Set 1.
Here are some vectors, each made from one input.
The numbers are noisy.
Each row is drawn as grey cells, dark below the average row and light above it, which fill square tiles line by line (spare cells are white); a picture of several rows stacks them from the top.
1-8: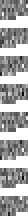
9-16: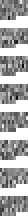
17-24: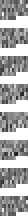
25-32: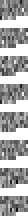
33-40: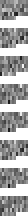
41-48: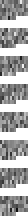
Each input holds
either one of 7 labels, or a point on a 4-point line.
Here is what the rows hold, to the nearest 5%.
About 45% of them hold one of 7 labels. The rest hold a point on a 4-point line.
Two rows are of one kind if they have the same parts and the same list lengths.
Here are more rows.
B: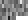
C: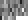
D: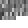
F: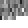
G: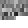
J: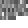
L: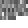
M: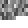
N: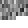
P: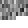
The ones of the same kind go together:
B, C, D, F, J, L
G, M, N, P

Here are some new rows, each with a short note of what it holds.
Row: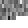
a point on a 4-point line
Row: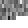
a point on a 4-point line
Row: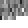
a point on a 4-point line
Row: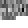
one of 7 labels
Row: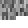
one of 7 labels
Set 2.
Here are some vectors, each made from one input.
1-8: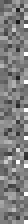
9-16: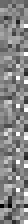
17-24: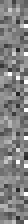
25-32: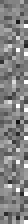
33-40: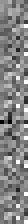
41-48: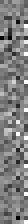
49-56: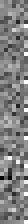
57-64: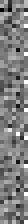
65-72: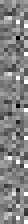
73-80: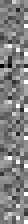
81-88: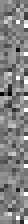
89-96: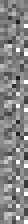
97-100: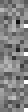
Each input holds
a list of up to two points on a 9-point line.
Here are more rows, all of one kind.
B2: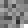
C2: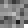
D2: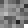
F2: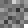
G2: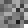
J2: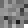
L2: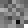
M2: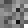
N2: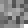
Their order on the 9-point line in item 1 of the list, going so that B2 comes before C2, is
G2, M2, F2, L2, B2, J2, D2, C2, N2.
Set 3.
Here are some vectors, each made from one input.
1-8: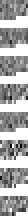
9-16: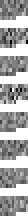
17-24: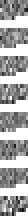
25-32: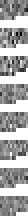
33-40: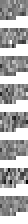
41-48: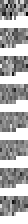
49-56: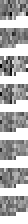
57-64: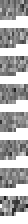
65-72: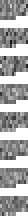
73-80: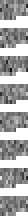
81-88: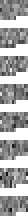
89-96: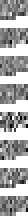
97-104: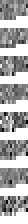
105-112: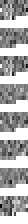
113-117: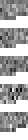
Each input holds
either a point on an 11-point circle and a true/false value, or a fixed value.
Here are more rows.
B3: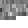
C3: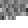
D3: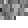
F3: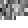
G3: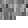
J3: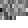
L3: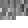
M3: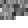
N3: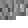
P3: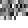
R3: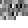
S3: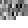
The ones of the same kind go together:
B3, C3, D3, F3, G3, J3, L3, M3, N3
P3, R3, S3

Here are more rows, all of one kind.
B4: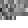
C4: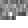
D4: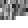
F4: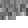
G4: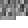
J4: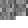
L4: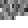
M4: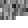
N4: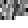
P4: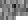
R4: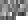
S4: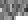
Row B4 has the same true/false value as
C4 and R4.
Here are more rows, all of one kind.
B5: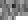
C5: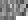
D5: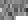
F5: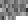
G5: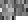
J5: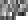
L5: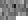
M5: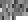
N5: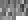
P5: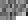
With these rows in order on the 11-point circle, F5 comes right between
D5 and M5.
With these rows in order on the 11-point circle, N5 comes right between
G5 and M5.
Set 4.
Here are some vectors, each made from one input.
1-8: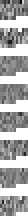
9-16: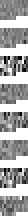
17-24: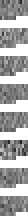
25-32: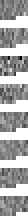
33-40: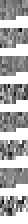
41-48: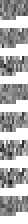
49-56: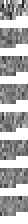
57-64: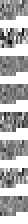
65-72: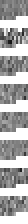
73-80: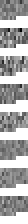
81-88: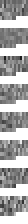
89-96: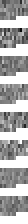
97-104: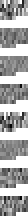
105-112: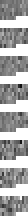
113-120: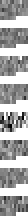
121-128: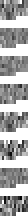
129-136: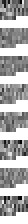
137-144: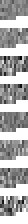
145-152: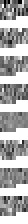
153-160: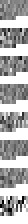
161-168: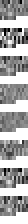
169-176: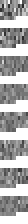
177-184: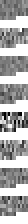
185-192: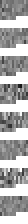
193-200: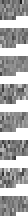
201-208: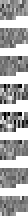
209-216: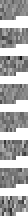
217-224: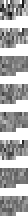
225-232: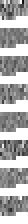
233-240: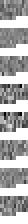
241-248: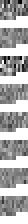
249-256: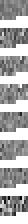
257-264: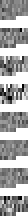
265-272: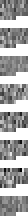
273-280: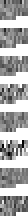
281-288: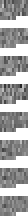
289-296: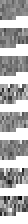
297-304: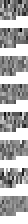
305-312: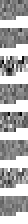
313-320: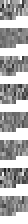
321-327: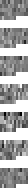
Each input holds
a node of a 13-node tree and three true/false values.
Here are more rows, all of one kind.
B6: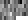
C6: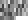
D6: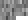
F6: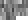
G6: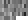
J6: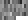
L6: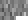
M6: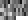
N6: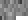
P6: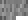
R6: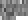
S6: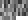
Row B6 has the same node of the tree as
N6 and P6.
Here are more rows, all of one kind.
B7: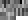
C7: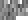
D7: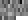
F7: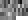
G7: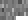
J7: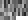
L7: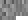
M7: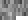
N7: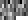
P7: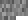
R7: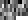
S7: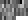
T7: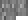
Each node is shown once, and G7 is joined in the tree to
F7, J7 and R7.
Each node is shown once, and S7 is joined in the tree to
R7 and T7.
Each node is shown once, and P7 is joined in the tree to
B7 and D7.
